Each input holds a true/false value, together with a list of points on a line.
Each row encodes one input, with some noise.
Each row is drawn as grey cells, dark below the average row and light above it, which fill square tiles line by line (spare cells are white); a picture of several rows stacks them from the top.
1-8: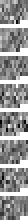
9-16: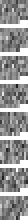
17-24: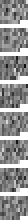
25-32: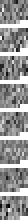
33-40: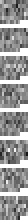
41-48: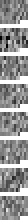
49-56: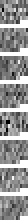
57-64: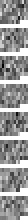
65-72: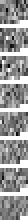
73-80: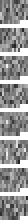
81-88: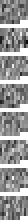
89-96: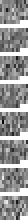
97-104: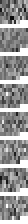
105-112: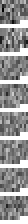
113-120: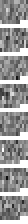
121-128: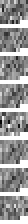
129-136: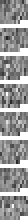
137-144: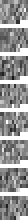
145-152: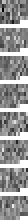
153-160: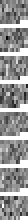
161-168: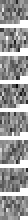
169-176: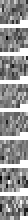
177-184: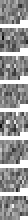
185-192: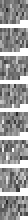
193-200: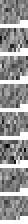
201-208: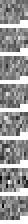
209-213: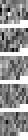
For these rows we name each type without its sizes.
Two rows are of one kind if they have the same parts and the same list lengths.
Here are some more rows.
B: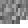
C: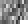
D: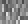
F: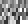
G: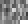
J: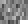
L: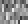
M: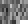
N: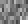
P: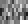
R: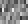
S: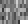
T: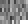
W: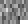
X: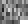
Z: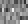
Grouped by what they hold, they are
B, G, J, N, R, X, Z
C, T, W
D, L, M, S
F, P

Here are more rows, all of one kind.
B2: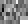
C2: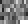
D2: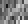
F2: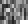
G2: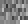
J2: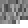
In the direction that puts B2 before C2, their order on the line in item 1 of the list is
B2, C2, D2, F2, J2, G2.
